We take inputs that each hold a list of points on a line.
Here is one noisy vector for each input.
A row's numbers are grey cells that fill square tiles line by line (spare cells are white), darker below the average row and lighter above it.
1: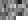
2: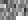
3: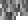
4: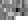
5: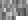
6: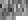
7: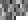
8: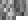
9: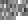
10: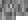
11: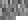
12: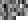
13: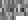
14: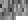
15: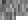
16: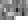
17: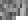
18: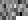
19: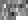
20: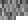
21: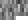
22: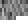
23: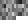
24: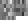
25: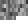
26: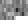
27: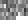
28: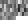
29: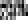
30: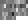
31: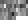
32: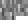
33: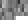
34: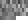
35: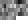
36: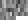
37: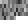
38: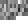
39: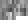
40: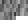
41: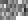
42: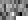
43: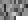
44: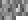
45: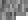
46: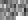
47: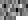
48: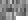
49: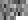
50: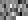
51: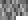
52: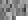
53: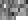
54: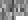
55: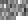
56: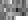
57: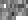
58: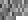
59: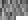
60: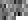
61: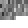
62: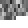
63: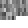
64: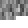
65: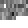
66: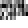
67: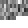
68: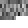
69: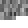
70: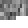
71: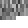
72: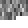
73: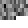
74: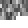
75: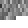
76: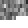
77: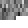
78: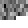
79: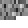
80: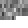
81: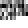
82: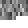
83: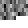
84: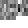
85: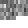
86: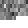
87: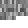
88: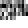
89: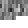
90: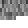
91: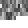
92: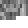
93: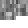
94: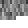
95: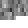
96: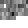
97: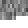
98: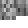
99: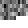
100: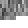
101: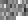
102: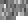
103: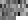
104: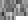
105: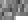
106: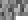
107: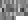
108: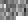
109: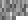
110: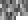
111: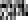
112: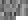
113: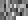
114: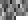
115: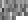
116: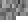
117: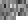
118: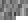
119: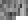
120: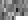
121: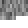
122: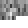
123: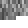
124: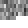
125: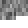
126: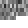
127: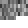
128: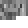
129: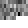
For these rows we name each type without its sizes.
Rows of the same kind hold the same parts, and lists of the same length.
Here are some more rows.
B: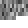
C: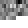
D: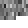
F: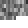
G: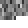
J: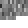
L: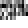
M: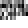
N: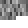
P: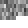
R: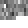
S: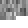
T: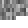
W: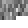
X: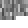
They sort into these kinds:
B, C, D, J, S, T, W, X
F, G, N, P, R
L, M

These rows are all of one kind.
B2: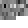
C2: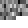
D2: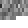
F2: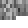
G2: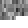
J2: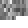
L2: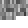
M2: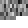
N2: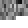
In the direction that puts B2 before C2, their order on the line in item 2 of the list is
F2, D2, J2, B2, C2, L2, N2, M2, G2.
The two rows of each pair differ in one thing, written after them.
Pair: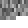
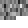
the place on the line in item 1 of the list
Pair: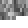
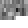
the place on the line in item 2 of the list
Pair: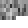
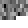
the place on the line in item 1 of the list
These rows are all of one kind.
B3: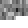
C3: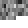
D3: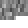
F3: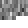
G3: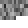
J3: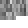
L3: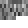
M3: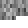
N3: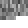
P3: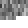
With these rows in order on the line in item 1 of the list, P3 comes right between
D3 and N3.
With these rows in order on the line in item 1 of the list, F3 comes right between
D3 and J3.
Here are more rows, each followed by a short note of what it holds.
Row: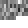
a list of one item
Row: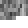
a list of one item
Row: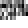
the empty list
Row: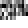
the empty list
